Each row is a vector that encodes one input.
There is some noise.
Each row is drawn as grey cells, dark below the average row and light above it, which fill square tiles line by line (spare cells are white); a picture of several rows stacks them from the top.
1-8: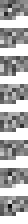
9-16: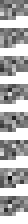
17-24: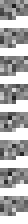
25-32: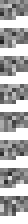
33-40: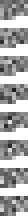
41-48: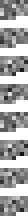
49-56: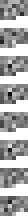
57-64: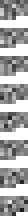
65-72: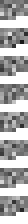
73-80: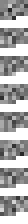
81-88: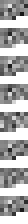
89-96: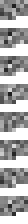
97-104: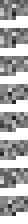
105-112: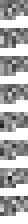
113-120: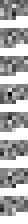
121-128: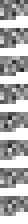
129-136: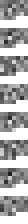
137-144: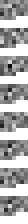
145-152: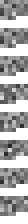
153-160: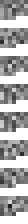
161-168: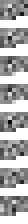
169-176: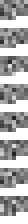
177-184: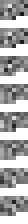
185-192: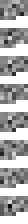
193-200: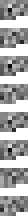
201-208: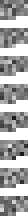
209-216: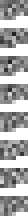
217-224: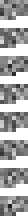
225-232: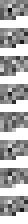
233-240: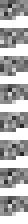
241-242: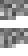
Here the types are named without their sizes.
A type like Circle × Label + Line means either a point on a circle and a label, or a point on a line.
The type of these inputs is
Bool × Line.
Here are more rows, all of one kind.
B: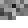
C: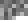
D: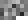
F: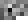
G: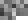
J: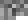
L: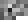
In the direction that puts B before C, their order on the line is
B, G, C, J, D, F, L.
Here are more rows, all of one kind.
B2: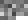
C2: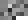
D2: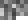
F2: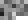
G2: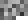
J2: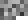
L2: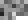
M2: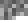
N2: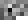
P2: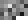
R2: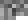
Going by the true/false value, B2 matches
D2, M2 and R2.
